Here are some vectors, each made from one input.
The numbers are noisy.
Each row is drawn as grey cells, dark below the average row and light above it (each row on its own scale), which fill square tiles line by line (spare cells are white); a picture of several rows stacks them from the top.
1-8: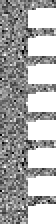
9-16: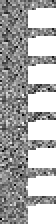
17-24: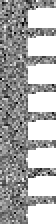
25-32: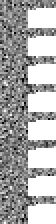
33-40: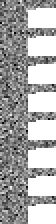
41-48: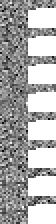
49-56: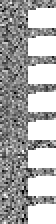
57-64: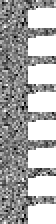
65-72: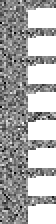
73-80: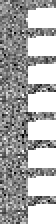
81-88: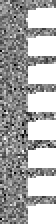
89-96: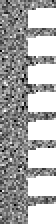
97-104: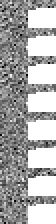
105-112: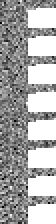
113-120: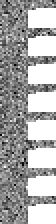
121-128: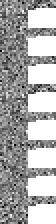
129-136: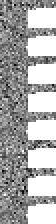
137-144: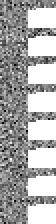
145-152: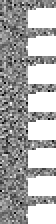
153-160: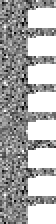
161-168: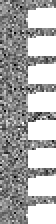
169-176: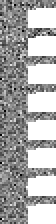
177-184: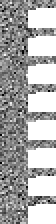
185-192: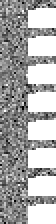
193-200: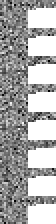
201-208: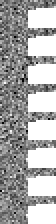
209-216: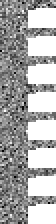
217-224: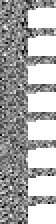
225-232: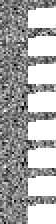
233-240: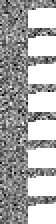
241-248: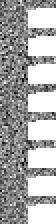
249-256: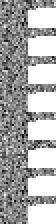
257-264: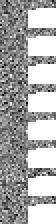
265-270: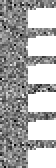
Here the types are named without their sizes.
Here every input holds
a label.
